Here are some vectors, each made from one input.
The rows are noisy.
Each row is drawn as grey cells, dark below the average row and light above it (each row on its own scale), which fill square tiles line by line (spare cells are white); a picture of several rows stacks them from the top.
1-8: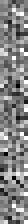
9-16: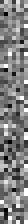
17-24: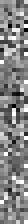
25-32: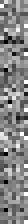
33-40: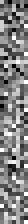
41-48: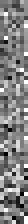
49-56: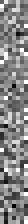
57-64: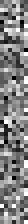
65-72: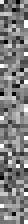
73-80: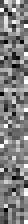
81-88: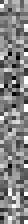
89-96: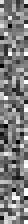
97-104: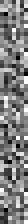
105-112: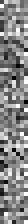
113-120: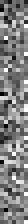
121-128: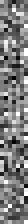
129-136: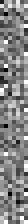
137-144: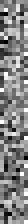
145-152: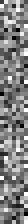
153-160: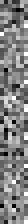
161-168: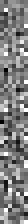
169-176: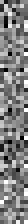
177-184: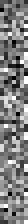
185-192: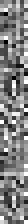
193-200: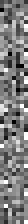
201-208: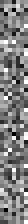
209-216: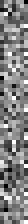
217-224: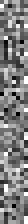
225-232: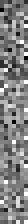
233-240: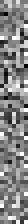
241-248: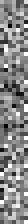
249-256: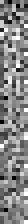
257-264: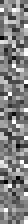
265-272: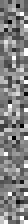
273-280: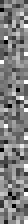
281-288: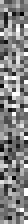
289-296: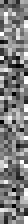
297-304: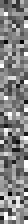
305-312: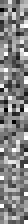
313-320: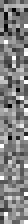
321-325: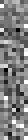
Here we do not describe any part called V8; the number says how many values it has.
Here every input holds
either one of 6 labels and a true/false value, or a node of each of two 13-node trees and a value of V8.
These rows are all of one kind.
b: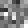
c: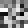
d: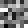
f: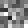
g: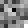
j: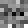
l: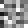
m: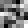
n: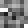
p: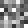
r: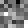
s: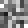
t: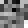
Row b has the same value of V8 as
d and p.
